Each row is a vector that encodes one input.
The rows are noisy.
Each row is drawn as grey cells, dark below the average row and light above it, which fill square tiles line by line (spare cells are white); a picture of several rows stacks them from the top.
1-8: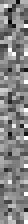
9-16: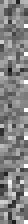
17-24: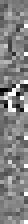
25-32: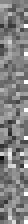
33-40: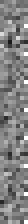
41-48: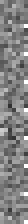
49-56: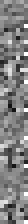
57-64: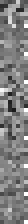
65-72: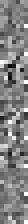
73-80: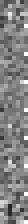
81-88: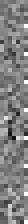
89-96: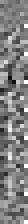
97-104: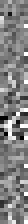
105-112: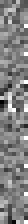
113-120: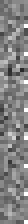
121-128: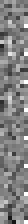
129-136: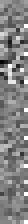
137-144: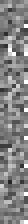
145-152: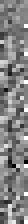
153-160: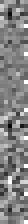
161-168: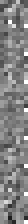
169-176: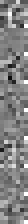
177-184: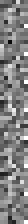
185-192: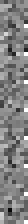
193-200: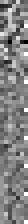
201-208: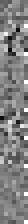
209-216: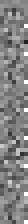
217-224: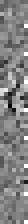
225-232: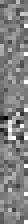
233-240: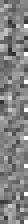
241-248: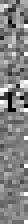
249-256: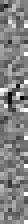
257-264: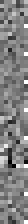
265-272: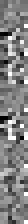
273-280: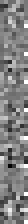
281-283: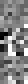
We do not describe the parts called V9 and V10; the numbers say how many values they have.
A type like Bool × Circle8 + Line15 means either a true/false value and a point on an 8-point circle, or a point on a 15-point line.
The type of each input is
(Line8 + V9) × V10 + List3(Line5).
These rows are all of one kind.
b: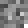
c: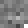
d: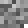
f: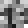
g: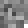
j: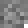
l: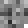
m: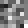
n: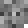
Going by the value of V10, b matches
d, f and l.
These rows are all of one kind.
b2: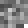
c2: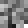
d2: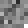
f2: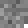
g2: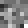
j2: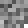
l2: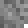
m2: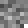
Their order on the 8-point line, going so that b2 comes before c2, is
m2, d2, f2, g2, j2, b2, l2, c2.
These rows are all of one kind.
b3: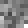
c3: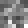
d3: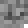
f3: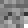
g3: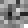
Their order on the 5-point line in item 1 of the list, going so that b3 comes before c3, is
b3, f3, d3, g3, c3.
